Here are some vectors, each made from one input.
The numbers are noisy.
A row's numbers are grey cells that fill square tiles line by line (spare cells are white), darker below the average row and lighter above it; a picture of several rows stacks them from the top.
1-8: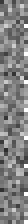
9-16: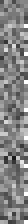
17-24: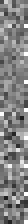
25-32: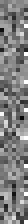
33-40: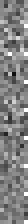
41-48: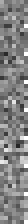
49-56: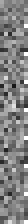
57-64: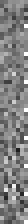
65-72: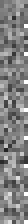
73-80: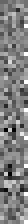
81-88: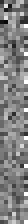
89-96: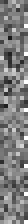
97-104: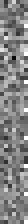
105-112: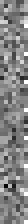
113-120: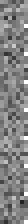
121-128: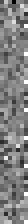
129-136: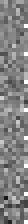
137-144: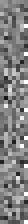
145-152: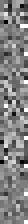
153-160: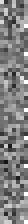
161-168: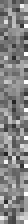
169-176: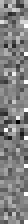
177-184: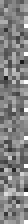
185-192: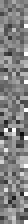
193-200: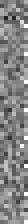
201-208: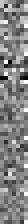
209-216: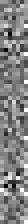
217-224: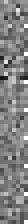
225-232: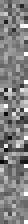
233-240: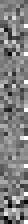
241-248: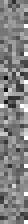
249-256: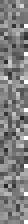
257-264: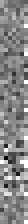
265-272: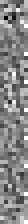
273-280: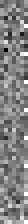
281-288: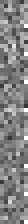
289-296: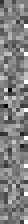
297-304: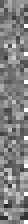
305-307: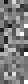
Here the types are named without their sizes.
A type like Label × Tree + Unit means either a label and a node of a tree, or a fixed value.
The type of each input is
Bool × Bool × Bool × Bool.
